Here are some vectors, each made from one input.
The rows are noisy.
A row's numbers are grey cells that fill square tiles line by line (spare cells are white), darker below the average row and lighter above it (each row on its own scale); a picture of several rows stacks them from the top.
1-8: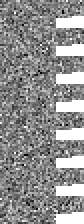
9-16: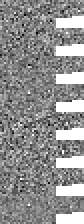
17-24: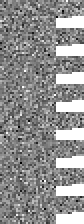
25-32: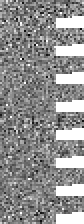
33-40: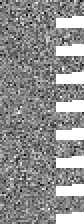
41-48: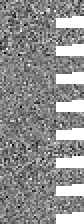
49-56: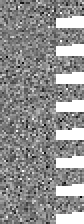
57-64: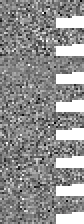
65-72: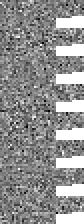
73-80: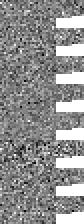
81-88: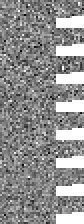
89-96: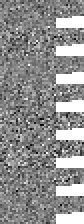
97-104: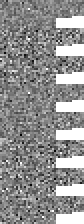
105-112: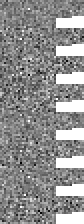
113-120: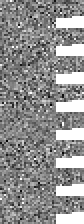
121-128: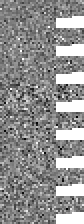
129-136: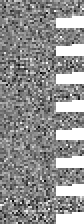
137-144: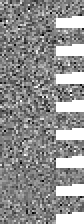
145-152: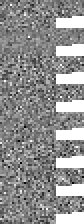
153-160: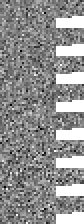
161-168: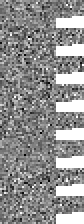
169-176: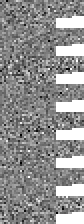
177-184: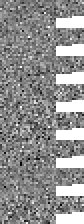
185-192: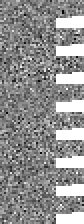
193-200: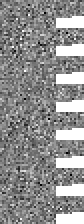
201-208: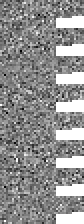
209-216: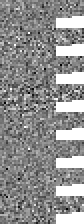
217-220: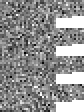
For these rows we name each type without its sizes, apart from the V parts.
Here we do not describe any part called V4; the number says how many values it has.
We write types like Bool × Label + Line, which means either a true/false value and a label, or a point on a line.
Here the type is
Bool × Circle × (Line + V4).
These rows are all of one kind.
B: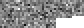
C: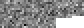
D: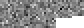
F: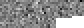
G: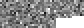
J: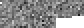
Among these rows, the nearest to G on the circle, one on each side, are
B and C.
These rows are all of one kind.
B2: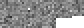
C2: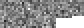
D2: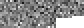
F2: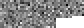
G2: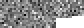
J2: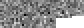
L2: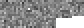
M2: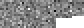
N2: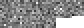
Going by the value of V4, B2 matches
C2, L2 and M2.
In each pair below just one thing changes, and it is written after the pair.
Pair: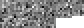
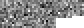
the place on the circle
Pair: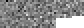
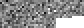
the place on the line
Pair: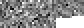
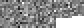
the place on the circle
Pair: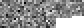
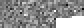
the place on the line
